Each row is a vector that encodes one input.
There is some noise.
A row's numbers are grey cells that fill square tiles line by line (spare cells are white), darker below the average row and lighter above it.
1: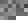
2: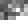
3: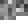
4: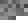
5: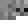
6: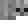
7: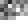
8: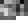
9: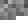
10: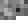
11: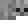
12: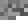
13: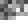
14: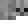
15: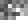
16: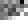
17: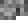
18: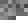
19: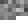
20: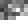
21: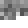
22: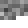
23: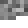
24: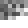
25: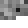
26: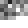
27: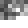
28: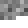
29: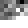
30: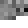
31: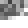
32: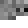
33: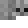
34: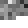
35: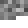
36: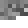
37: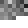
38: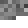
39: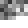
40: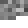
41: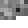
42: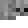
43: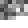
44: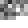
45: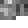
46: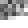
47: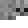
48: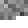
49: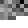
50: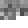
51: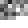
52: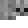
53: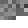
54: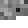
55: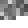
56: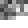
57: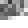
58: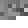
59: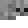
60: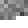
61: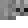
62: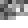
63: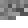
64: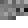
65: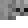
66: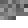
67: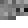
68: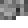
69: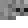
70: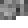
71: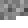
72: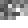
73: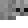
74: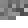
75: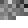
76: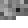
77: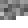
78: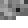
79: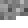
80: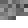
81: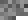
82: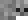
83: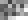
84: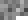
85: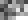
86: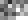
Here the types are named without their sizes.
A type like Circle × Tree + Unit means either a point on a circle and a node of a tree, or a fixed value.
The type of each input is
(Label + Line) × Line.
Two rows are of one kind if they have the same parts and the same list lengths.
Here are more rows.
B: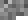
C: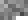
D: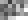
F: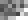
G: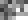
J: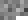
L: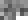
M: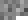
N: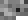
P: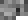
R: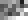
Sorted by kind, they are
B, C, J, L, M, N, P
D, F, G, R

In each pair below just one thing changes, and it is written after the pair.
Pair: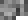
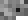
the place on the line
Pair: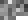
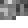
the label
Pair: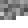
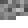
the label
